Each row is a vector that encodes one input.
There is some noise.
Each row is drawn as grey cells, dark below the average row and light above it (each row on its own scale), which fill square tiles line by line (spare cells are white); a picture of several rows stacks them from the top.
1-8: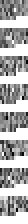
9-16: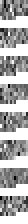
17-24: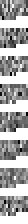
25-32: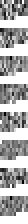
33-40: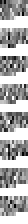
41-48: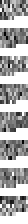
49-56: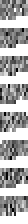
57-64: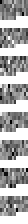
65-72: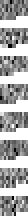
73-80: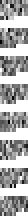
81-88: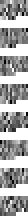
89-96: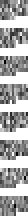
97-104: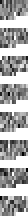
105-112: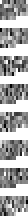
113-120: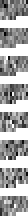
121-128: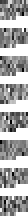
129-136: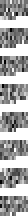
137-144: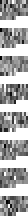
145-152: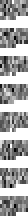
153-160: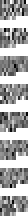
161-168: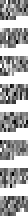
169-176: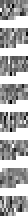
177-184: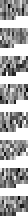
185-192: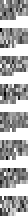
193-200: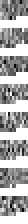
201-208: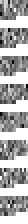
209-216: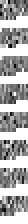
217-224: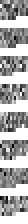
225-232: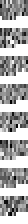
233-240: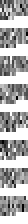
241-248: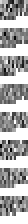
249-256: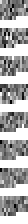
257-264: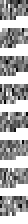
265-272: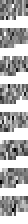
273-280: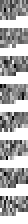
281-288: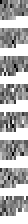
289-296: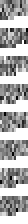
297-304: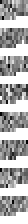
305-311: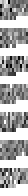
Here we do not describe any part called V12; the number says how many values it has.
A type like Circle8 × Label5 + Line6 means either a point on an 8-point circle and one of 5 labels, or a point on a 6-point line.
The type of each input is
Bool × Circle8 × Circle9 × V12.
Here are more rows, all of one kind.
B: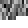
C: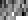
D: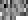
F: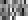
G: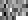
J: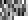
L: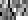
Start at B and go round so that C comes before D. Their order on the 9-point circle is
B, C, D, L, G, J, F.
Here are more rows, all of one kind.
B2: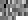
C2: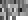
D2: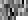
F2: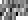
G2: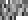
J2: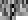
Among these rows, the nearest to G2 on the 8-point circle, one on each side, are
C2 and D2.
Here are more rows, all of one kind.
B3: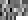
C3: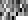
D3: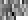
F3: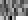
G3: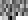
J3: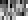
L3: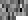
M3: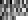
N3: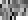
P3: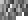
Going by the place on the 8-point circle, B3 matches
C3, G3 and J3.
